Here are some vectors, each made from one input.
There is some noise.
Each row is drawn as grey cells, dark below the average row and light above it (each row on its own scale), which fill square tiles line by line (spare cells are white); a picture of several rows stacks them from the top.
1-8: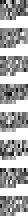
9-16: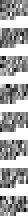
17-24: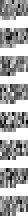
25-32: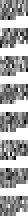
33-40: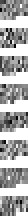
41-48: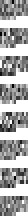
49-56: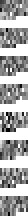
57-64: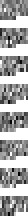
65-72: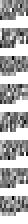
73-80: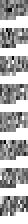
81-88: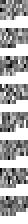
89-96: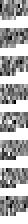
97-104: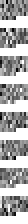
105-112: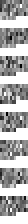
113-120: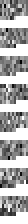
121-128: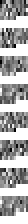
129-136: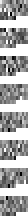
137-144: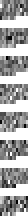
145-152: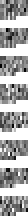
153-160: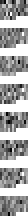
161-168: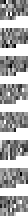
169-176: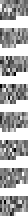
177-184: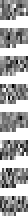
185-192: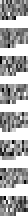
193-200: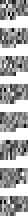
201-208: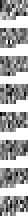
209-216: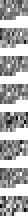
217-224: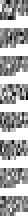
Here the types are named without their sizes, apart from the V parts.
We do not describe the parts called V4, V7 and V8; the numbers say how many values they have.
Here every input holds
either a true/false value, a value of V4, a value of V7 and a value of V8, or a list of points on a line.
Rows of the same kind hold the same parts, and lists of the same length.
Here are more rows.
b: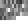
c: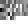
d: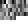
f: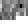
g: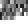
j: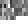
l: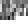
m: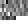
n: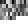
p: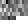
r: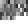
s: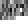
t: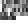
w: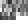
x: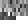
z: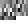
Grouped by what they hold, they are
b, c, d, n
f, l, m, p, t, w, x, z
g, r, s
j

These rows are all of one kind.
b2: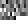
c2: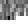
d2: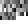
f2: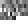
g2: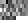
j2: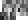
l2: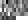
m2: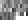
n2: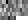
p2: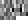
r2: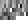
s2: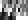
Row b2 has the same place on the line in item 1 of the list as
f2, g2, j2 and s2.
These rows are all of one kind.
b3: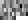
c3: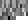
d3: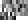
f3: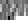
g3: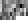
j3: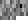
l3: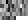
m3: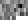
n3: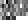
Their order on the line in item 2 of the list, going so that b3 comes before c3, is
f3, n3, l3, m3, b3, d3, g3, j3, c3.
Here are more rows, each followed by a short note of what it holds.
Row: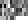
the empty list
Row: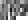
a list of one item
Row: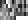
a true/false value, a value of V4, a value of V7 and a value of V8
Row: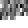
a list of one item
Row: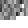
a true/false value, a value of V4, a value of V7 and a value of V8
